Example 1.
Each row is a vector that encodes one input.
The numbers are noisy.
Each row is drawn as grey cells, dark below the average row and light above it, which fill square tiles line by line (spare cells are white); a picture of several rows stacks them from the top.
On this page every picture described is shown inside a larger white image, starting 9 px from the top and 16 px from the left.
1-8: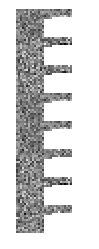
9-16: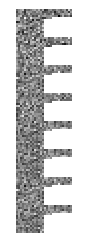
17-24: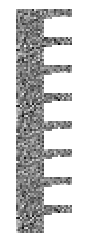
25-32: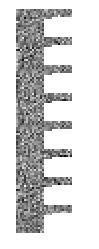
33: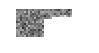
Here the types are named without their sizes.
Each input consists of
three true/false values.
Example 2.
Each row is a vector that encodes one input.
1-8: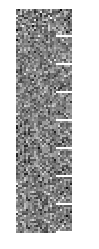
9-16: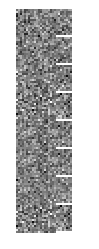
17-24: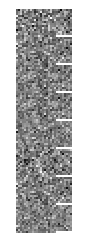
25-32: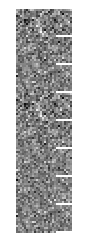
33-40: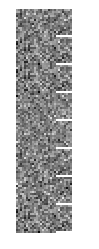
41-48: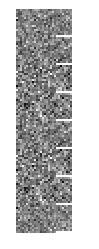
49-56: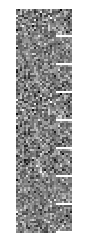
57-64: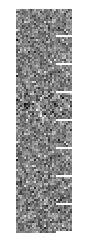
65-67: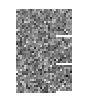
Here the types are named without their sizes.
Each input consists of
a point on a line.
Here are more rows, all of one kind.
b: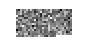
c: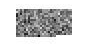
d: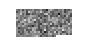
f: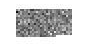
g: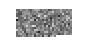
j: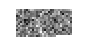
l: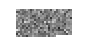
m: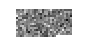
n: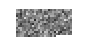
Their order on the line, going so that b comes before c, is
b, m, d, f, l, g, n, c, j.
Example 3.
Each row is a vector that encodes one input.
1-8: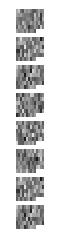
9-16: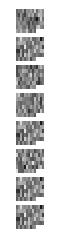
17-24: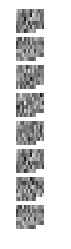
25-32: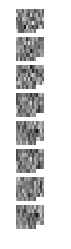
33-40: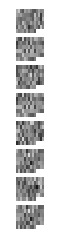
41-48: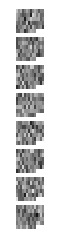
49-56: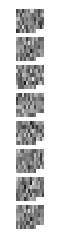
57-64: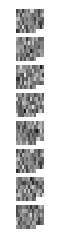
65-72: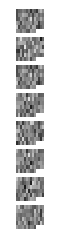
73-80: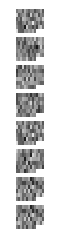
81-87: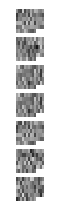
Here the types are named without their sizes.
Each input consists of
a label.
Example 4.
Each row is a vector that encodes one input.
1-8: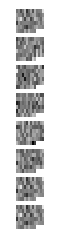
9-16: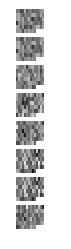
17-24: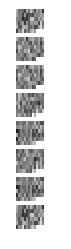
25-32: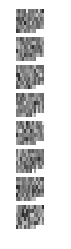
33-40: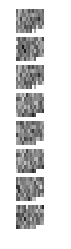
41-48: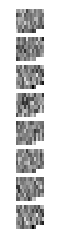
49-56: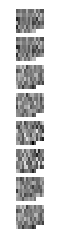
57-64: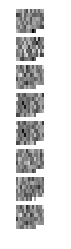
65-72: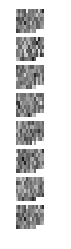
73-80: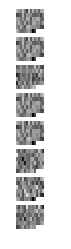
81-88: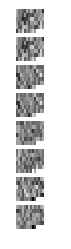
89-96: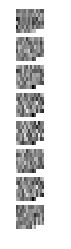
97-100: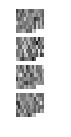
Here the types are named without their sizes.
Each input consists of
a point on a line.
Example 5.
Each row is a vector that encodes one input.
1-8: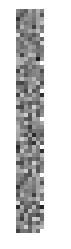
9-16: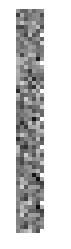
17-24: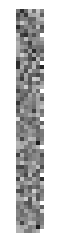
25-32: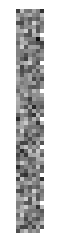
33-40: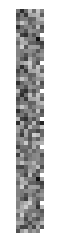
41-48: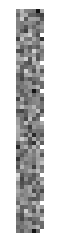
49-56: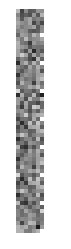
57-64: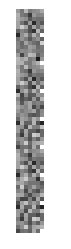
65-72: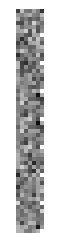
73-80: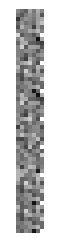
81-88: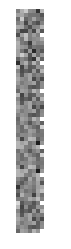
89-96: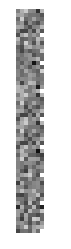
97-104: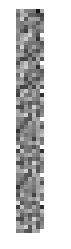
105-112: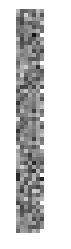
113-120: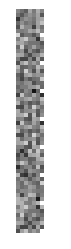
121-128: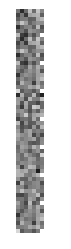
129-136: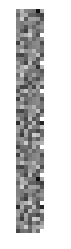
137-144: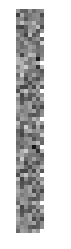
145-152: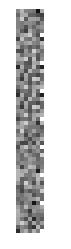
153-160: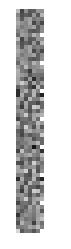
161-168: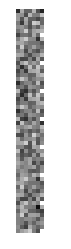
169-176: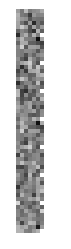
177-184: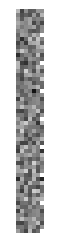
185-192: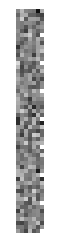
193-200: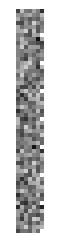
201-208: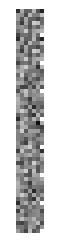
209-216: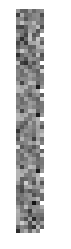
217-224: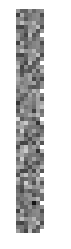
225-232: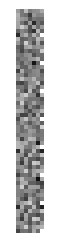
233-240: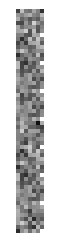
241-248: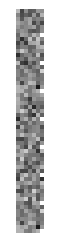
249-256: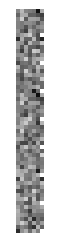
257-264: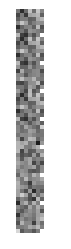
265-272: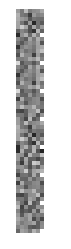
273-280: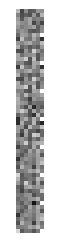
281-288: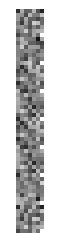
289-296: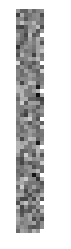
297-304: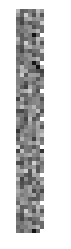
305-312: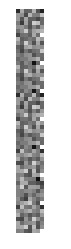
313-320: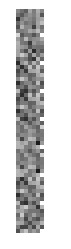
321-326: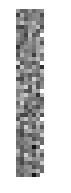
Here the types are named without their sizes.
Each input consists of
a point on a line.
